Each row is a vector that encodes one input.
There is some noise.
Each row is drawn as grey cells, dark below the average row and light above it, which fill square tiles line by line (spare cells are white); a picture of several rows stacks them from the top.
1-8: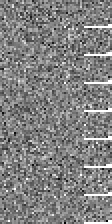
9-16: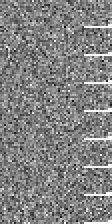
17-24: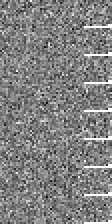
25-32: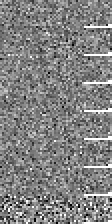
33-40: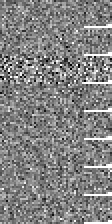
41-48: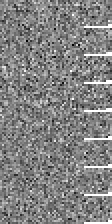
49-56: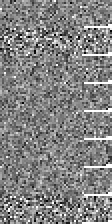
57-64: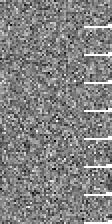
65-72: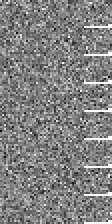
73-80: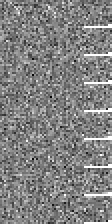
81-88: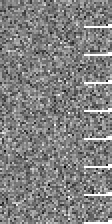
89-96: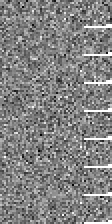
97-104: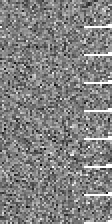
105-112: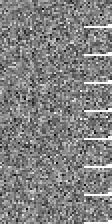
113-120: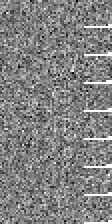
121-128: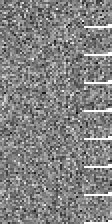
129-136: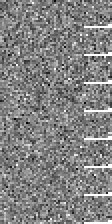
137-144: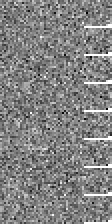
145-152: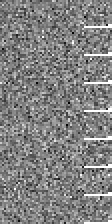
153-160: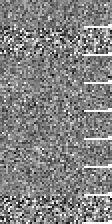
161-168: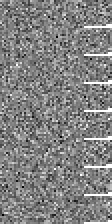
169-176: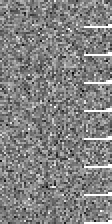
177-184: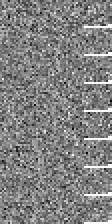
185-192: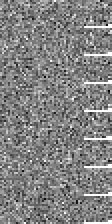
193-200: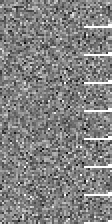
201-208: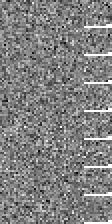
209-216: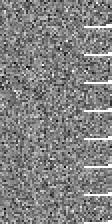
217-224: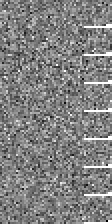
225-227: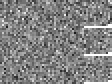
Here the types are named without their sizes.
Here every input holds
a list of points on a line.
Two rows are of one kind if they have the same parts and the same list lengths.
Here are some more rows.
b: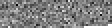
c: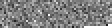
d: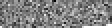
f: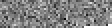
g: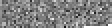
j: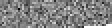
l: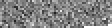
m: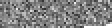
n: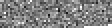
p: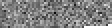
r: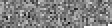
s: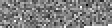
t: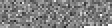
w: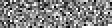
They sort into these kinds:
b, d, j, m, n, s
c, f, g, l, p, r, t
w

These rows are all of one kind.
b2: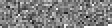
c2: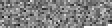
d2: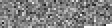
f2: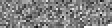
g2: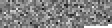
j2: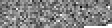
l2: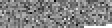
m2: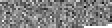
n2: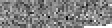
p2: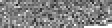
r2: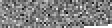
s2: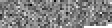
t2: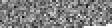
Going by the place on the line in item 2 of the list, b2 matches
c2, f2, j2 and t2.
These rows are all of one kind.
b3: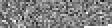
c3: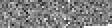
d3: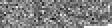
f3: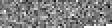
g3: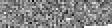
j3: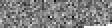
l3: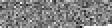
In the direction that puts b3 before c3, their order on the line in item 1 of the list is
b3, g3, d3, c3, l3, j3, f3.
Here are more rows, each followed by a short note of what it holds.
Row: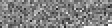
a list of one item
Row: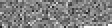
a list of one item
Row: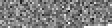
a list of two items
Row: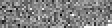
a list of one item
